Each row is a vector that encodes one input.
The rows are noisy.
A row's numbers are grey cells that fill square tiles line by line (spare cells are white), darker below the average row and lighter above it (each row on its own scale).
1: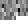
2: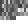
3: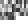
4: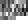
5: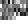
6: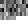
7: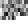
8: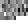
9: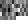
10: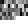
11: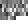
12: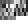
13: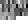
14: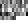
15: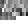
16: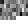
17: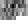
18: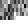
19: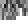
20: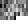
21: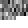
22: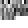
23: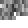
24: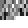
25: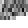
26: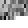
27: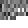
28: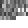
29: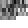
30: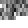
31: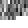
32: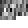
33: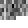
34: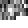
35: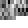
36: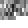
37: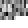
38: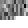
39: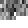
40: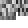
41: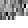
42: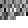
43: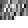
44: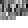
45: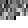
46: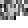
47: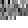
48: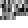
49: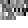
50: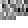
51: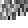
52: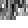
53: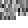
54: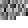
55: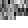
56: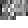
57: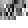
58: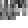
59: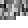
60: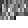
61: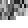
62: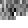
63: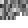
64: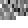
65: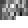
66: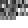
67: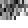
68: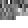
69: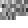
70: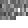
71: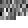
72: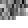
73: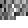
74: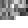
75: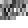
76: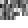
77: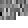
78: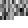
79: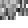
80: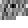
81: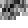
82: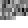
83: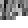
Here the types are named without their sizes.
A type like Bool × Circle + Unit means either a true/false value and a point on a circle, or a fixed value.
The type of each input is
(Circle + Unit) × Line.
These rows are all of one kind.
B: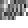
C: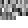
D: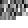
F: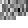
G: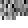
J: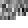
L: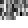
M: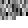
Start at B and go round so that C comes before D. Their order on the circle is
B, J, C, F, L, G, M, D.
